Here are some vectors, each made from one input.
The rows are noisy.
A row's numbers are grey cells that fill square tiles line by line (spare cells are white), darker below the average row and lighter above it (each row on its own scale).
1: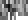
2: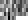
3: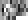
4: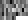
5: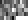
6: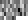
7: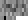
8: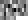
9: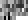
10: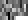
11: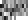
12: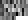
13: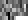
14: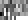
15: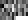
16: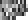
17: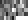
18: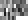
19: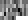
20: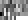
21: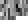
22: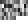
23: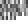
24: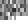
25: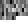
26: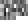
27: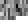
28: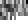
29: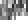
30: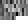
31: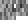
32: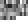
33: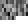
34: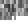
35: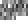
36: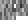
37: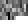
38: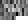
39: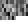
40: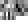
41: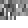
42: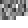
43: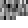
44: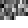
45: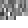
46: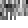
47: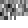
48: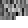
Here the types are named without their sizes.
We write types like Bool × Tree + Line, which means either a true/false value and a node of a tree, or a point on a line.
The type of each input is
(Bool × Bool × Bool + Unit) × Tree.
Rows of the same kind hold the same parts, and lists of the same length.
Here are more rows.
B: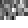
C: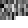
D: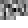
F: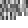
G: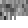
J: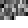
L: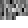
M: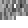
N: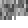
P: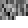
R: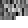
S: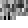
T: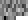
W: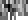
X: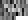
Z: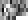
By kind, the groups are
B, C, J, L, P, R, X
D, F, G, M, N, S, T, W, Z

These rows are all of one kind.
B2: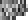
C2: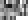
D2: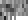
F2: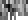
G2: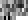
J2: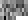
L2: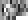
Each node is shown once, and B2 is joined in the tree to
D2 and L2.
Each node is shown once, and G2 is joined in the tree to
J2.
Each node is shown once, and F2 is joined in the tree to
C2 and D2.
